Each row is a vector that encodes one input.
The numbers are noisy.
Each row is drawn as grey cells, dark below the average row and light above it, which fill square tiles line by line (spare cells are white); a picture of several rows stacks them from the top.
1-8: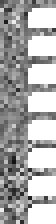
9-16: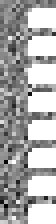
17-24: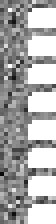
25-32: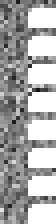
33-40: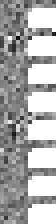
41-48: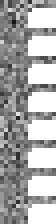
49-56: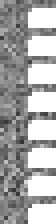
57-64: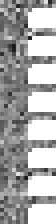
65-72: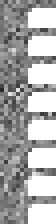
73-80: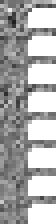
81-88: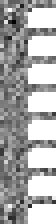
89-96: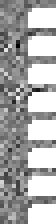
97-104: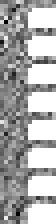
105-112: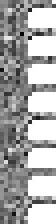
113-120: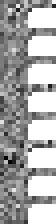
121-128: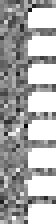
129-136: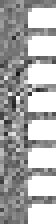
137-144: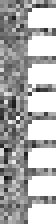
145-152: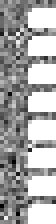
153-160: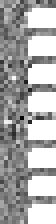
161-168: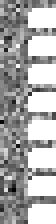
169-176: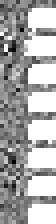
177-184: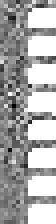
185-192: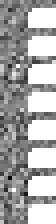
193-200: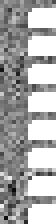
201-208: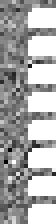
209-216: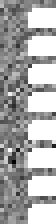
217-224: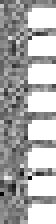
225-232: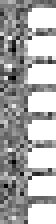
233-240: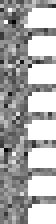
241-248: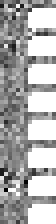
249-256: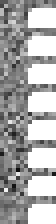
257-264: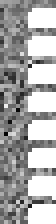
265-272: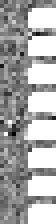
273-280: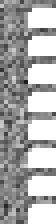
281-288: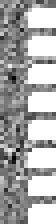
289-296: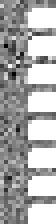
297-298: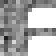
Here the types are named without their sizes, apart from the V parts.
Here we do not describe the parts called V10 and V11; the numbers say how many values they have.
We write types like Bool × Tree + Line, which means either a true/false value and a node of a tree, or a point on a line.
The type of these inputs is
Tree × (Tree + V11) + V10.
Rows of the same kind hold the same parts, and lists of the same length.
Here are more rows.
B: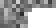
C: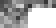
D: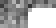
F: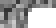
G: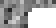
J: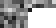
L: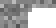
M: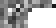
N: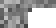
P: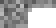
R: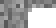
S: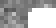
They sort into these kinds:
B, C, D, P, R, S
F, G, L, N
J, M

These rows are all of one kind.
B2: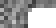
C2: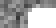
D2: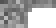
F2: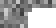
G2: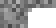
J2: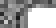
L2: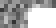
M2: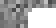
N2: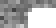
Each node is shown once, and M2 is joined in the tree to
C2 and L2.
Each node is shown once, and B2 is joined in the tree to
J2.
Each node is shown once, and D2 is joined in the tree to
N2.
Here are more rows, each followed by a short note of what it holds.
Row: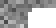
a node of a tree and a value of V11
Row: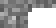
a node of each of two trees
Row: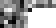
a value of V10
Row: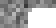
a node of a tree and a value of V11
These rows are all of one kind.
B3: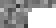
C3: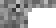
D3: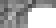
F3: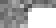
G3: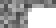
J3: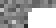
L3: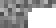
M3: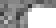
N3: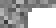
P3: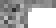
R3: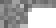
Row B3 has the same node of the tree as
G3, J3, L3 and M3.
